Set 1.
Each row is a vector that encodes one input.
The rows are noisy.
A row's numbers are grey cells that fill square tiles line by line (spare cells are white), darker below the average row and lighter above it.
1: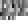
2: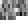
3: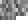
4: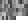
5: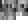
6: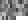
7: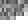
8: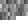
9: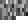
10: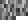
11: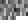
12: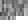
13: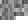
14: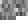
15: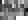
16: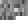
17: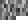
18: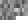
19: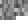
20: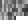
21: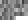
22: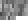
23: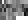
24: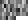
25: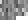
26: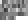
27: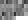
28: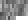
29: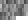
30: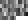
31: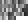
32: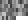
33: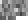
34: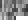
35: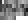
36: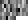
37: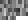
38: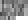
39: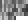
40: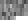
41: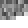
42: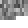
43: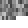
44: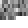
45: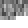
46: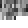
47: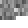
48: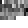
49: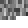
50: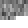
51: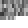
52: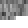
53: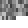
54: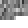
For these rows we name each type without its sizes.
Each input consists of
either a point on a line, or three true/false values.
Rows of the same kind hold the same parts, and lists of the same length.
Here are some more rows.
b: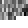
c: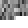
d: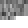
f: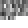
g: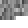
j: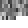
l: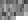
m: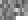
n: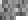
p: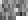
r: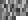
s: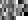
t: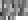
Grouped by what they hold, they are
b, j, r, s
c, d, f, g, l, m, n, p, t

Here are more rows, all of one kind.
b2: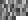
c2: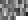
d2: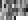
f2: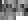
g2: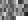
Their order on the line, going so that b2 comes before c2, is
b2, c2, g2, d2, f2.
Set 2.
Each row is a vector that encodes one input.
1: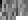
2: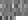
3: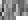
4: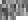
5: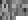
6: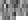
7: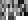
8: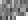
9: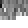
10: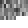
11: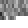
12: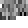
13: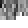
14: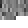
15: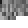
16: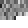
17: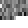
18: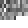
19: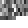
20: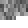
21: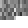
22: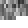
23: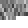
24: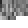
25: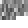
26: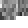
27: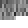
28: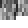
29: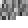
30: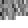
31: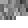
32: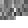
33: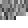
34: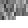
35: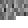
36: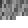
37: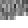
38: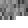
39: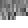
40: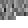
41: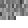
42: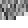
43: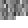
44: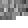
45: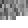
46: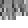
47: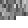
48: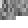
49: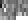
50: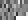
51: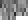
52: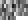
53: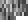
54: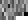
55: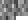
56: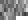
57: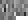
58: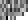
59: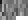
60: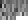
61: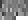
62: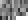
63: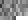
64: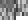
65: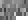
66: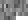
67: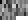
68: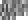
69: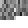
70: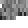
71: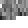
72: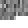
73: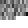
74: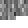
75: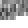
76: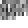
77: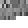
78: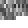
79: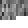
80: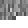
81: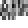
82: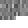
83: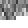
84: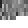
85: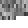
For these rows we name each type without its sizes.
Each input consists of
a point on a line and three true/false values.
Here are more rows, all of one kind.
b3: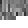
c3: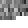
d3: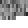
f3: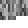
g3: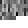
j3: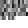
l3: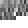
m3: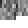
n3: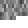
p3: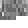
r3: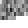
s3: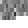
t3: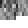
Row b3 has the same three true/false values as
d3, g3, m3 and t3.
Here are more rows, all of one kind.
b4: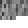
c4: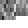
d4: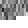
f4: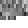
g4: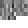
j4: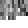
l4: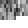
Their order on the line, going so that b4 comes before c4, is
d4, g4, b4, j4, f4, l4, c4.
